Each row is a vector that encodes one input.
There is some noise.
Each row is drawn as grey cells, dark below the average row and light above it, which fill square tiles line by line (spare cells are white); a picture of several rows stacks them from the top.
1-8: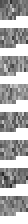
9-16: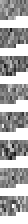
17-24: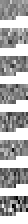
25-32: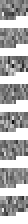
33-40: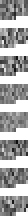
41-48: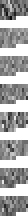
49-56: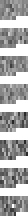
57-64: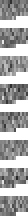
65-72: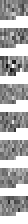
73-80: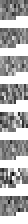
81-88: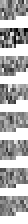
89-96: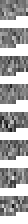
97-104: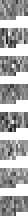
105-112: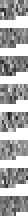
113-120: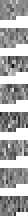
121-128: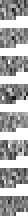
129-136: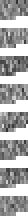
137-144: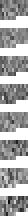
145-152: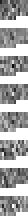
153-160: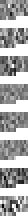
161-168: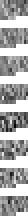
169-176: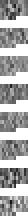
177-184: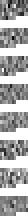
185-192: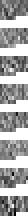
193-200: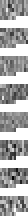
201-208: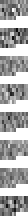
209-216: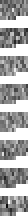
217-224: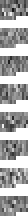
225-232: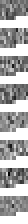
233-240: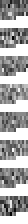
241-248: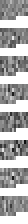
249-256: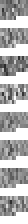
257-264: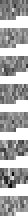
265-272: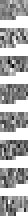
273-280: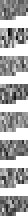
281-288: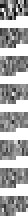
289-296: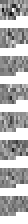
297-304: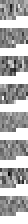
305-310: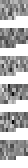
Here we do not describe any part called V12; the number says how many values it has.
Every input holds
either a point on a 7-point line, a true/false value and a value of V12, or a list of up to two points on a 9-point line.
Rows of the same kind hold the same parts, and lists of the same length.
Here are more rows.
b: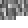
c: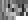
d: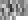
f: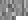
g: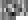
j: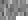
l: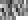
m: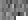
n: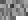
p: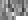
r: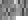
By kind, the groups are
b, n
c, d, f, j, p
g, l, m
r

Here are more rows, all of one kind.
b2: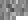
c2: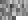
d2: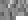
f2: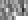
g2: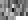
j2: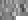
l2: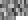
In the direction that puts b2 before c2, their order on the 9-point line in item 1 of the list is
b2, l2, c2, g2, d2, f2, j2.
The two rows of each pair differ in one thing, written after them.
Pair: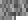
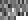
the value of V12
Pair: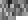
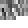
the place on the 7-point line
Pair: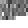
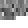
the place on the 7-point line
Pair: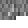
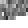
the true/false value
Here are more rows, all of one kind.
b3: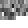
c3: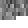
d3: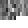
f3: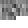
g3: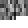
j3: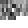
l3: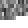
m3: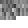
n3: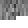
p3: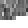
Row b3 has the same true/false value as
l3 and p3.
